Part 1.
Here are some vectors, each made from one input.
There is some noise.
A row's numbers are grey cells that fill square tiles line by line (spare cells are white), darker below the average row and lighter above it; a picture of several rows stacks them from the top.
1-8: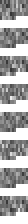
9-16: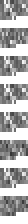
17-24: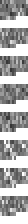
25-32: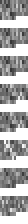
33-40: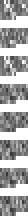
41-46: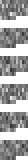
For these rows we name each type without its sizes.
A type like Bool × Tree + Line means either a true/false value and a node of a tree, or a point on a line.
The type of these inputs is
Line.
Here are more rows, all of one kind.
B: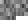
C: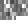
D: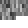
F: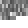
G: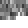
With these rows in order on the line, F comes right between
B and C.
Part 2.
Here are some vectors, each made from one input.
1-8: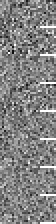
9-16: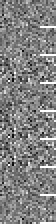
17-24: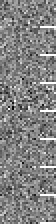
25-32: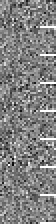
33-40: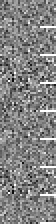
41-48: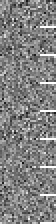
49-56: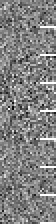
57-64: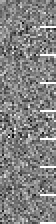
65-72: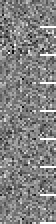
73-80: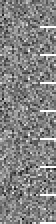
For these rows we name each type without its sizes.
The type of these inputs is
Line.
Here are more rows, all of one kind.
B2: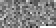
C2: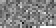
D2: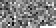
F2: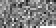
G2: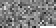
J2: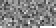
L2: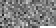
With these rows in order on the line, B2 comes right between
C2 and L2.
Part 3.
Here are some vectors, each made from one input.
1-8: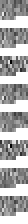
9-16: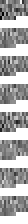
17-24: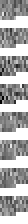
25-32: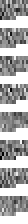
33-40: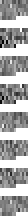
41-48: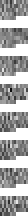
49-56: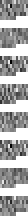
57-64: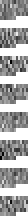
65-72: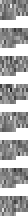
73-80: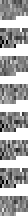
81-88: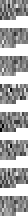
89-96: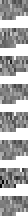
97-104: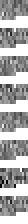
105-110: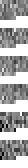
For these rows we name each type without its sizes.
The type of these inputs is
Line.
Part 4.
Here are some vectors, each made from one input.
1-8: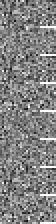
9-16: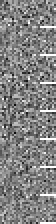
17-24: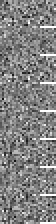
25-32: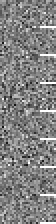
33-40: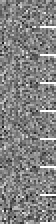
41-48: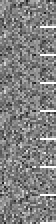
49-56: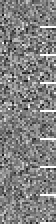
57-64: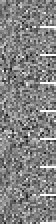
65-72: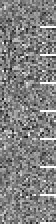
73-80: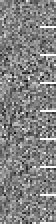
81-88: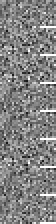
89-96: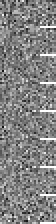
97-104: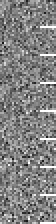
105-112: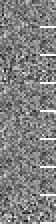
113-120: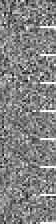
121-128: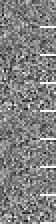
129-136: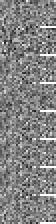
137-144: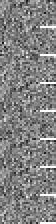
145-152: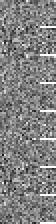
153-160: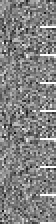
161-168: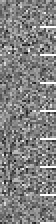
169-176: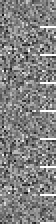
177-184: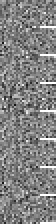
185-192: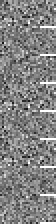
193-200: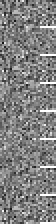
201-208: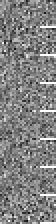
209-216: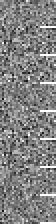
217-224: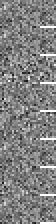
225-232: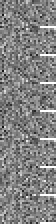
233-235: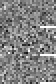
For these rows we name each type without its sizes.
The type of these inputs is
Line.
